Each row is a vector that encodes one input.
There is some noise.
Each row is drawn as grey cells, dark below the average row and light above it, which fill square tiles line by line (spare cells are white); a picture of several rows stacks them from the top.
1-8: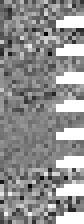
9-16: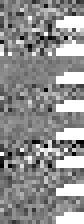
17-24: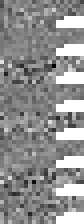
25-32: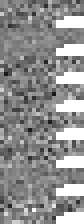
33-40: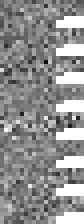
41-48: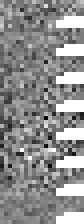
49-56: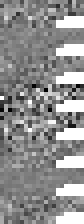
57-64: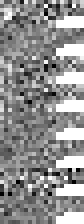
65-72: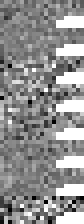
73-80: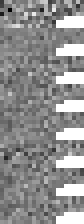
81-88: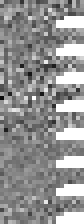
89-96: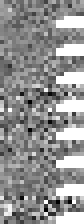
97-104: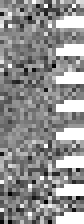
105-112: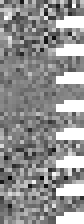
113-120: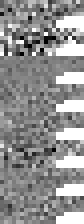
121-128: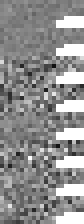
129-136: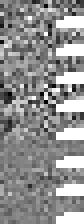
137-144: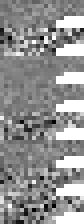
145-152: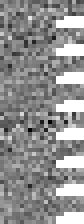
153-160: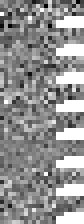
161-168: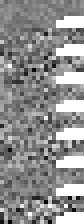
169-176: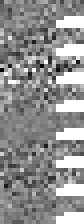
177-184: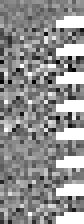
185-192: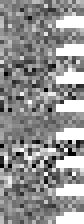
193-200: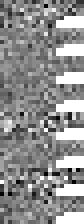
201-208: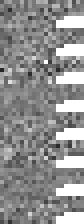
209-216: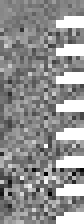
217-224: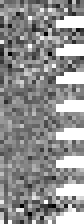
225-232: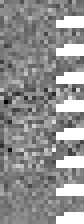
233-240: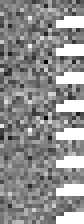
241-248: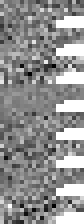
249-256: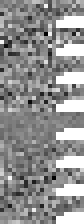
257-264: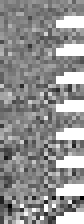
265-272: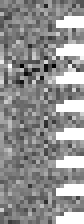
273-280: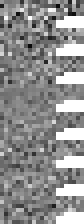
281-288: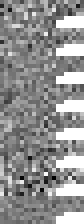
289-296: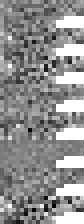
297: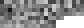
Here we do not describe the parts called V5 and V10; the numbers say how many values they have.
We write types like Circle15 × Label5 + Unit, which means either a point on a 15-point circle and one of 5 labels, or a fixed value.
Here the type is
Line7 × Tree9 × Tree9 × V5 × V10.
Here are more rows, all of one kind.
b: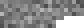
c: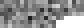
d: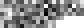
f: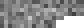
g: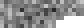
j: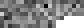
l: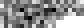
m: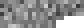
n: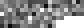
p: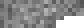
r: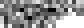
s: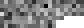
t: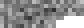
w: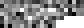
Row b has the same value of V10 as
n, p, r and s.
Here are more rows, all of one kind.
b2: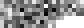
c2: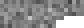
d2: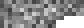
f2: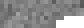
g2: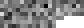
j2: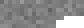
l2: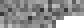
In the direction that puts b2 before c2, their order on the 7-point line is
b2, f2, d2, l2, c2, g2, j2.
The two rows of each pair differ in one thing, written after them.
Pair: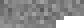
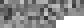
the place on the 7-point line
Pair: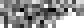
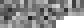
the place on the 7-point line
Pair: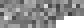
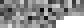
the place on the 7-point line
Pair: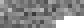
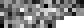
the value of V10
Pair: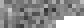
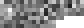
the place on the 7-point line
